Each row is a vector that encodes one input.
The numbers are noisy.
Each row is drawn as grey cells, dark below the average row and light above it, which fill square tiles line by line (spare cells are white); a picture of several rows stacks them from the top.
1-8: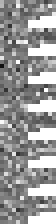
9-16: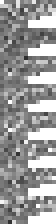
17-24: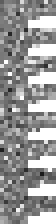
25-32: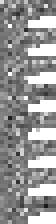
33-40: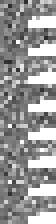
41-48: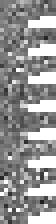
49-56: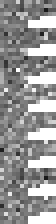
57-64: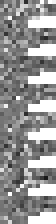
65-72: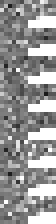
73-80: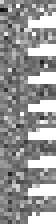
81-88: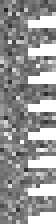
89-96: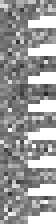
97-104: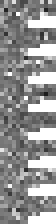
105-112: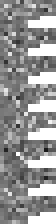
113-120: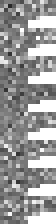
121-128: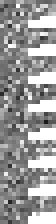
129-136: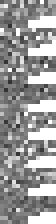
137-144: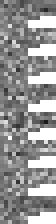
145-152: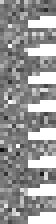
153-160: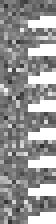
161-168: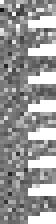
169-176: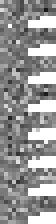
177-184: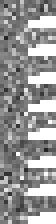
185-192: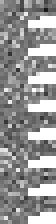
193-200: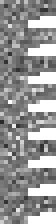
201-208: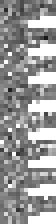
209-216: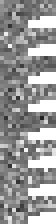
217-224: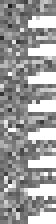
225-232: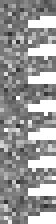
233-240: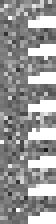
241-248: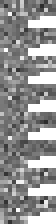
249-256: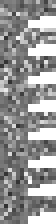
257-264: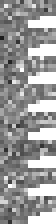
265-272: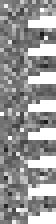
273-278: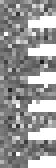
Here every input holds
either a point on an 11-point circle, or a point on an 18-point circle, or a fixed value.
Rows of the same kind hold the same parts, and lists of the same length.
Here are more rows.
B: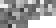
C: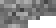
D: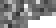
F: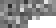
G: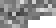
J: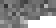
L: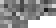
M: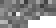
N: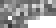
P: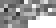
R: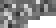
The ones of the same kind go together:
B, F, G, N, P
C, J, L, M
D, R

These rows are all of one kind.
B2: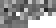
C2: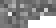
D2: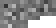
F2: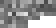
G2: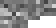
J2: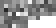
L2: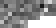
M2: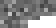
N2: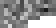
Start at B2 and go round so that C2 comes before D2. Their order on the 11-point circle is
B2, L2, M2, C2, D2, J2, F2, N2, G2.
